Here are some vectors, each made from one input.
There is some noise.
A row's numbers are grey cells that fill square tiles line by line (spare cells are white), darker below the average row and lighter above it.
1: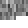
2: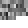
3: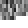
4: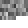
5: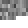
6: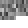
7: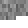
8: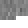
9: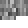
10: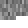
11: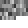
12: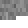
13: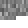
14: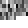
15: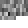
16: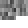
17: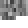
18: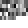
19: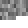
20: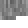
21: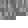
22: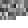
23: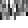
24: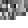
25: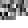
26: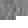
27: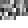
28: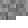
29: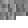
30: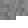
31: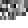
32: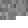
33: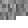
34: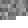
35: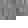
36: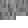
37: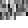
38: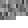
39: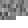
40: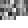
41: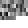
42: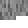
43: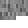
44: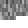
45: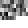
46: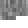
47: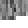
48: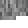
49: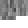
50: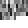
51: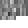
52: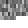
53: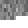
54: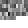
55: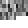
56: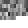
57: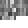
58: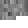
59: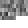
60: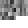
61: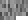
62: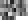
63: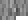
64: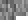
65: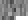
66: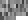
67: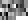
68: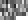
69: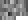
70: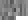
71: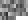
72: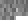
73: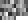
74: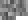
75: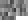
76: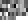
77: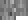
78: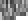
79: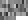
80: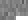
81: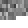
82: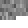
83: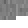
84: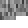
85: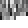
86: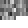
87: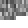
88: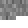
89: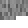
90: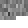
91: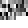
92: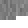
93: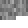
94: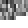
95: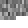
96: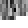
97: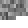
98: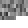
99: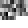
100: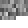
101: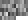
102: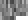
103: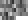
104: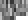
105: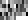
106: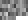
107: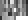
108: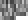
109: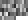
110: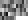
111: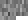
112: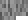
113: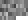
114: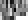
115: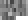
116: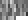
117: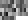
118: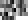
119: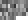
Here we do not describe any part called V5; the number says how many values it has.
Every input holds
a point on a 4-point line, together with a list of up to two items, each a true/false value and a value of V5.
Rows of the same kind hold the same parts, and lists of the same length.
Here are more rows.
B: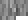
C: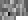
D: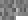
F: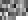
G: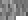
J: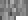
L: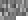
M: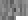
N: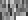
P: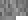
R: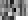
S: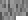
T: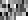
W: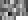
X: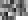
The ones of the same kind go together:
B, J, M, R, S, T
C, D, G, P, W
F, L, N, X

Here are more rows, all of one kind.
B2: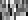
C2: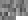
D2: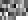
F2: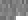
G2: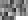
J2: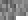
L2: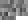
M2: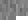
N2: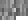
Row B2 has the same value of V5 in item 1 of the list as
D2 and F2.
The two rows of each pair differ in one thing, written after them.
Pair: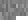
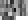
the true/false value in item 1 of the list
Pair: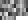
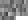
the true/false value in item 2 of the list
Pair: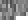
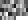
the place on the 4-point line
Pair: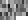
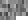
the value of V5 in item 2 of the list
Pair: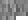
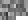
the value of V5 in item 1 of the list
